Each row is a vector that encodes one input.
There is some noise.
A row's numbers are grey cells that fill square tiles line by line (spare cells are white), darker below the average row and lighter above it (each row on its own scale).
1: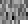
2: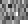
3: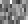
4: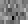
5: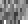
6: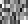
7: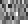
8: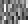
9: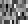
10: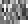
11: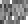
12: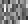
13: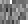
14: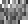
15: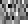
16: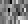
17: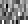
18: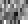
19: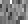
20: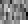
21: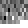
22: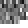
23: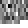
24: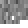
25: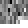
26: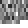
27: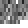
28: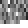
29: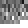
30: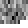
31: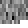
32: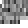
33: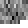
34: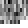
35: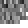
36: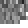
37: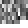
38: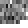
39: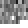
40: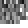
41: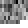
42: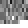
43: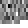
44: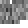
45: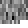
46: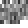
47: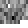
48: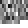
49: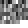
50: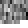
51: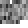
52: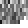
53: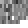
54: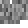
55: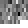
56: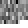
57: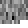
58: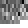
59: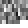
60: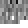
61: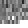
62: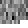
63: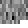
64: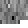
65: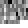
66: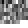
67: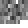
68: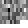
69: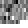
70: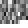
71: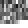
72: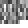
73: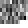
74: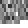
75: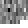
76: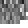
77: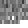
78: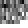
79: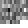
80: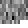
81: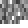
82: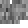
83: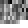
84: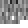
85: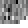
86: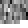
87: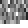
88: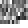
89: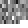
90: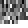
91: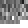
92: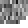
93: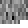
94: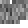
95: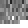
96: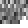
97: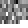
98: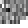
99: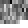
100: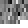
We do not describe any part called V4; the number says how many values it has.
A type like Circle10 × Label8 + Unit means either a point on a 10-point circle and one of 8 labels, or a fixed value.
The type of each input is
List3(Line5) × V4.
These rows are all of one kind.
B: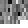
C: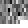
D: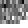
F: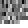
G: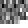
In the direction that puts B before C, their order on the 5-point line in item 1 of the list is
G, F, D, B, C.
